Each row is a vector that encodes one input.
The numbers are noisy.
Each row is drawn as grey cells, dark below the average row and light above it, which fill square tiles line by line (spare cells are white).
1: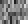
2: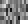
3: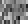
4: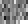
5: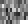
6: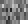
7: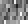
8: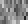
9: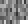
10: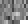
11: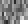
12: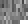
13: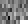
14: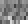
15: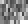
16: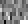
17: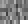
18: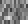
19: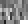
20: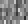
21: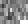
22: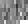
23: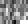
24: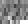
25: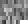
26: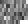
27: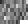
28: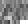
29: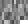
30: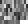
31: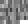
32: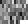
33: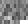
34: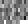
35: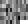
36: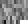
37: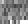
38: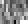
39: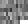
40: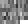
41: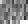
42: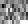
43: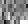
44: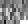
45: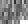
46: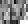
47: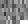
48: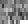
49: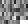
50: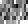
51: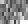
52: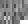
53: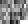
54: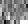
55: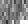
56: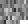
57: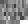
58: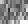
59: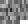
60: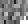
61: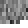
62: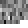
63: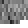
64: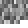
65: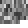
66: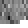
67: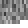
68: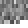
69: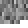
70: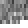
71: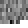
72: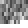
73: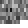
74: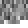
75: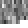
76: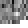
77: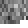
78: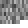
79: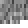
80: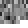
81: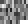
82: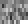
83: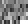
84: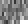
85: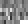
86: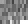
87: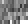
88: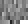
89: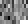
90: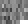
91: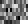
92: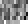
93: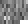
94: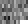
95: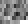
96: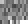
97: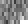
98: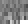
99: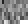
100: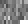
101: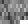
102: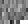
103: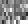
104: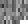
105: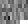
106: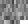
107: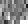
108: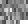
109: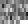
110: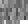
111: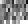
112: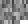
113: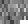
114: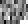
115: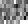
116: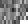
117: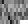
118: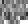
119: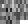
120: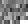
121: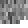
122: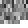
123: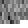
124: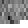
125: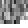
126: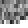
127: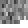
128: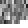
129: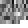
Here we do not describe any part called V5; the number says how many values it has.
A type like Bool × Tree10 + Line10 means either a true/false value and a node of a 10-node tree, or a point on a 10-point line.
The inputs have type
Bool × (Tree8 + V5).
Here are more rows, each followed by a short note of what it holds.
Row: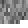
a node of an 8-node tree and a true/false value
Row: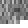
a true/false value and a value of V5
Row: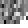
a true/false value and a value of V5
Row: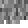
a node of an 8-node tree and a true/false value
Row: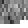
a node of an 8-node tree and a true/false value
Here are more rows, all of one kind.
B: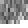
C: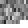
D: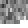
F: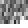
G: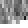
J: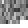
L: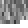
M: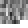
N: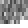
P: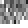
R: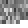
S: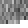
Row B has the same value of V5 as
D, F and N.
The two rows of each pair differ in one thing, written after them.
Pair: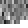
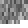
the value of V5
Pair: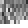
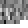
the true/false value
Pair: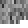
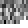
the value of V5
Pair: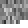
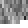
the true/false value
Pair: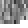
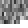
the value of V5
